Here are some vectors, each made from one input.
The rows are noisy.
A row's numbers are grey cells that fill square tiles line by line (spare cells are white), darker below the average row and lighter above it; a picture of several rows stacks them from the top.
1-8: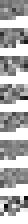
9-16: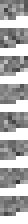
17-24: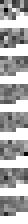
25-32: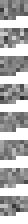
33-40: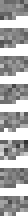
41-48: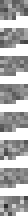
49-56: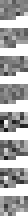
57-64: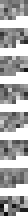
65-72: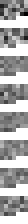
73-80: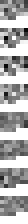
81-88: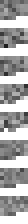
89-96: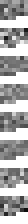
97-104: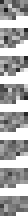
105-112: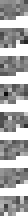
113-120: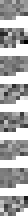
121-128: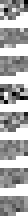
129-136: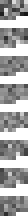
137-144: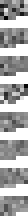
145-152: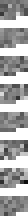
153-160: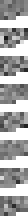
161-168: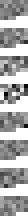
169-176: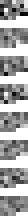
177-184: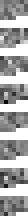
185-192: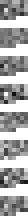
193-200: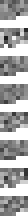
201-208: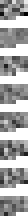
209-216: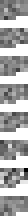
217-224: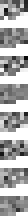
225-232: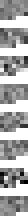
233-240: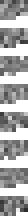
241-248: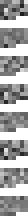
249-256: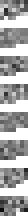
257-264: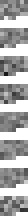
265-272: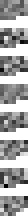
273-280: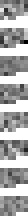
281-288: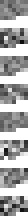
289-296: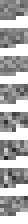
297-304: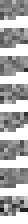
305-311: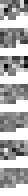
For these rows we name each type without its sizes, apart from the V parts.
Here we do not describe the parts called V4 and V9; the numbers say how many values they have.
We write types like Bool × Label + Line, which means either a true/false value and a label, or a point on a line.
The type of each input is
Bool × Bool × Bool × Bool × (Line + V4) + V9.
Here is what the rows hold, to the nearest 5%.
About 90% of them hold four true/false values, together with either a point on a line, or a value of V4. The rest hold a value of V9.
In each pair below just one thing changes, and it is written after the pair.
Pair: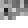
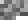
one of the four true/false values
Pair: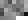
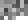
one of the four true/false values
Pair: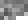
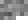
one of the four true/false values
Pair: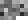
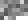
one of the four true/false values
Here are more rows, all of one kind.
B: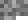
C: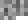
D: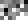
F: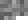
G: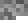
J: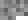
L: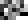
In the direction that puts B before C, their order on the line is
B, F, G, L, J, C, D.
